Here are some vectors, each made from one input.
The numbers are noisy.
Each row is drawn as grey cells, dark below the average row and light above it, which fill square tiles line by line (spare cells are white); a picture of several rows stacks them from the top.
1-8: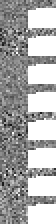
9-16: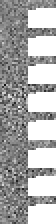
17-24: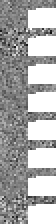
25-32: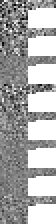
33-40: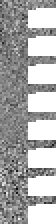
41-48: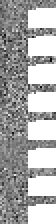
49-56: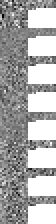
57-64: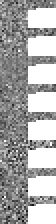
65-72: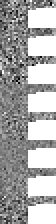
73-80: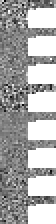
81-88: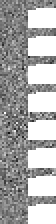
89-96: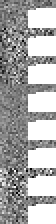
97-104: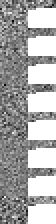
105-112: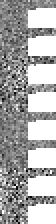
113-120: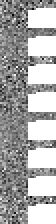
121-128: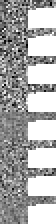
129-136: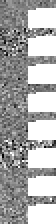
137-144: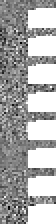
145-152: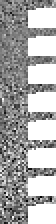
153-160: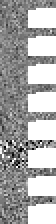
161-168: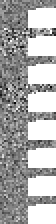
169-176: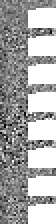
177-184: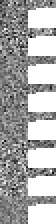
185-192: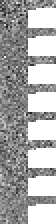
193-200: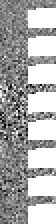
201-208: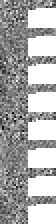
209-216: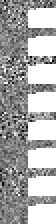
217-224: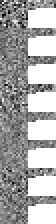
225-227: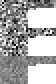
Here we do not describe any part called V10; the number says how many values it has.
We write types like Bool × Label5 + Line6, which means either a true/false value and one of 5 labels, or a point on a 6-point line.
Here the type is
Circle8 × Line5 × (Tree11 + V10).
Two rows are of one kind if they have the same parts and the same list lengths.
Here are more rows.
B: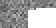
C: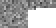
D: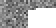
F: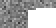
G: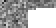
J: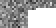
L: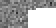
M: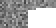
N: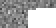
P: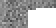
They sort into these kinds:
B, C, F, G, J, M, P
D, L, N

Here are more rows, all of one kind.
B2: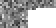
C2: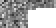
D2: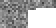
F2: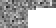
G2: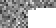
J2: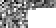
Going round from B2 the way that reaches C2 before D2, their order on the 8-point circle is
B2, C2, F2, J2, G2, D2.
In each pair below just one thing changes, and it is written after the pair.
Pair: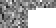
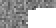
the place on the 5-point line
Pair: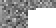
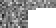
the place on the 5-point line
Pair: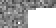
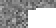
the value of V10
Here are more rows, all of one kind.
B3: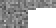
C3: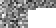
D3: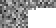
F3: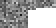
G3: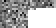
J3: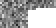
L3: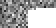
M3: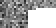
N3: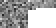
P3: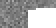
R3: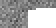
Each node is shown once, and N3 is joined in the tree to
M3 and R3.
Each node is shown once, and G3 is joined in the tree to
D3, J3 and L3.
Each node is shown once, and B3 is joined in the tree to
D3 and F3.
